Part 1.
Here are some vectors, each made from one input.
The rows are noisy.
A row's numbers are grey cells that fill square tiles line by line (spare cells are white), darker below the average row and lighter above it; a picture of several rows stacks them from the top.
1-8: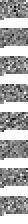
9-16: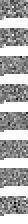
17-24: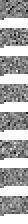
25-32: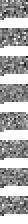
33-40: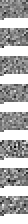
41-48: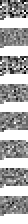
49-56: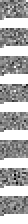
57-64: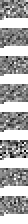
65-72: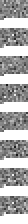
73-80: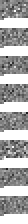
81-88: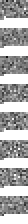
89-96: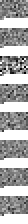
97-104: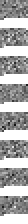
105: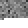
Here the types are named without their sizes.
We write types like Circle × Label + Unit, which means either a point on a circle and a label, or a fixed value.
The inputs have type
List(Line).
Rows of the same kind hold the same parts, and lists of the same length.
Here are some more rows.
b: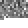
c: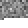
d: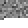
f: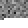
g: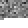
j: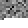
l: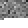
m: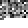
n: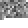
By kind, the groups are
b, n
c, f, g, l
d, j
m

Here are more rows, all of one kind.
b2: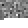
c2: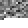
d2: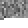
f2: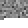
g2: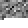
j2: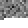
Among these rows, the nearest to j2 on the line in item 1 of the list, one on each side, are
d2 and g2.
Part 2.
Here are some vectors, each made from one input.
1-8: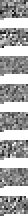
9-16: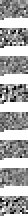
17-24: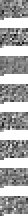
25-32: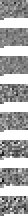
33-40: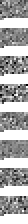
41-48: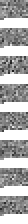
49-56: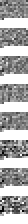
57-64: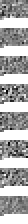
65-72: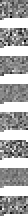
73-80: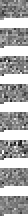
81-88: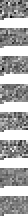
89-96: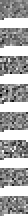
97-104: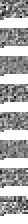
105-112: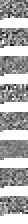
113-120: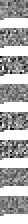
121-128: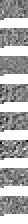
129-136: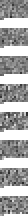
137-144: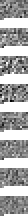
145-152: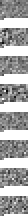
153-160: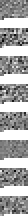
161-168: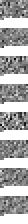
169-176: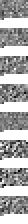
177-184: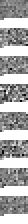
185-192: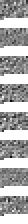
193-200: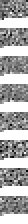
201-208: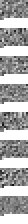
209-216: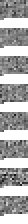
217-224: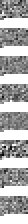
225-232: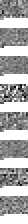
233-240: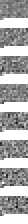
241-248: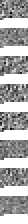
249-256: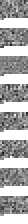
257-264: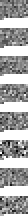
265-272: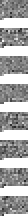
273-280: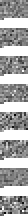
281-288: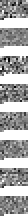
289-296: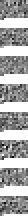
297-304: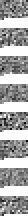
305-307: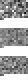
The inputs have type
Bool × (Line10 + Line12).
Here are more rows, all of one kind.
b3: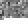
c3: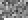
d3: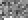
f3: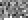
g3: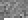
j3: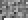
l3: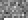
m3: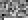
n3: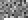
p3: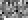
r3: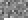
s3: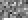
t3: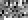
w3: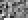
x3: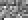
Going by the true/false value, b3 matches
c3, d3, m3 and x3.
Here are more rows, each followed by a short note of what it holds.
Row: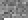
a point on a 10-point line and a true/false value
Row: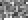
a point on a 12-point line and a true/false value
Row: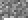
a point on a 12-point line and a true/false value
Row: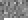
a point on a 12-point line and a true/false value
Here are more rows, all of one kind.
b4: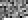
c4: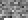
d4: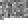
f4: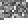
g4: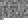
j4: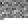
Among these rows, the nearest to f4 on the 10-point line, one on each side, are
b4 and g4.
